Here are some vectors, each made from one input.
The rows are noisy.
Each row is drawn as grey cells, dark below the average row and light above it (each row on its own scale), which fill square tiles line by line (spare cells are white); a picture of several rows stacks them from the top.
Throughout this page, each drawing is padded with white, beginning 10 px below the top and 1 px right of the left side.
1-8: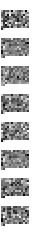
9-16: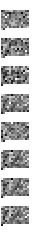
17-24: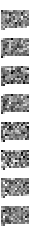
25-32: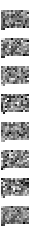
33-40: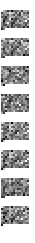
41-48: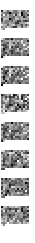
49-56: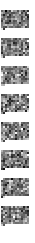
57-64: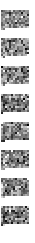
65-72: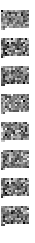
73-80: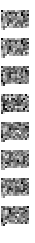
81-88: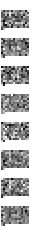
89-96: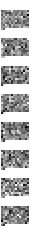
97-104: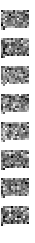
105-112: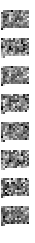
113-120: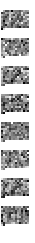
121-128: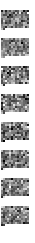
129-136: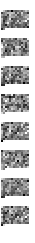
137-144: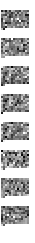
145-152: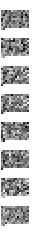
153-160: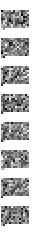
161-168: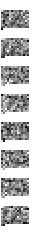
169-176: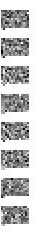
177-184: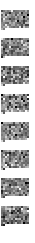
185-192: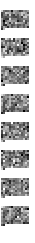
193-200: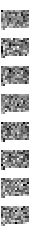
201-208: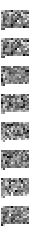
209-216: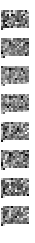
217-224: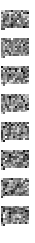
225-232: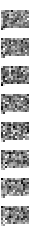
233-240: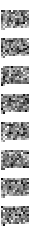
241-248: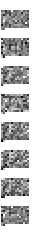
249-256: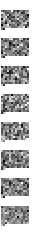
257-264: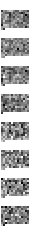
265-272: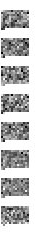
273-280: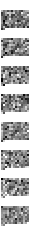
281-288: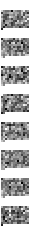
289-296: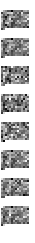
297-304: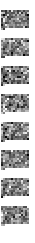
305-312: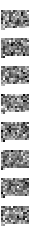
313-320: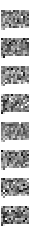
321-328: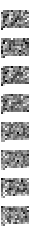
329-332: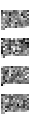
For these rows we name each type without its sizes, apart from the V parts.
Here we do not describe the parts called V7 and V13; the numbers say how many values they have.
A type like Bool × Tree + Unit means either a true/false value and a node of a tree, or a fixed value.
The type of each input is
List(Line) + (Tree + V7) × V13.
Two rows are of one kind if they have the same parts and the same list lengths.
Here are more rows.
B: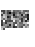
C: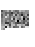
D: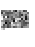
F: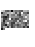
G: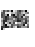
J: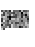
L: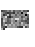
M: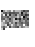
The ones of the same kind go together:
B, J, L
C, M
D
F
G

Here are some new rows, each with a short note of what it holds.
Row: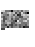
a list of two items
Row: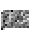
a list of two items
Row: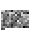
a list of two items
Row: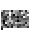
a list of one item
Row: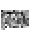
a value of V7 and a value of V13
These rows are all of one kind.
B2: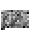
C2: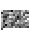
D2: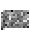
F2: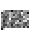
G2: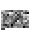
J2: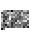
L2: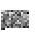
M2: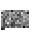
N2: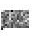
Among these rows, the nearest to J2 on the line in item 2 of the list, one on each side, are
B2 and C2.
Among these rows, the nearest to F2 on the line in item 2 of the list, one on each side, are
L2 and M2.
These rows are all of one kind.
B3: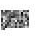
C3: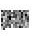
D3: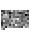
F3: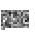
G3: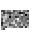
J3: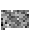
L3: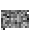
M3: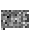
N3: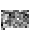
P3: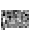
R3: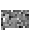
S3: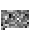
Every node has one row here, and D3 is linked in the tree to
G3.
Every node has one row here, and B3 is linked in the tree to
C3 and F3.
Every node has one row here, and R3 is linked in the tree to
C3, L3 and P3.
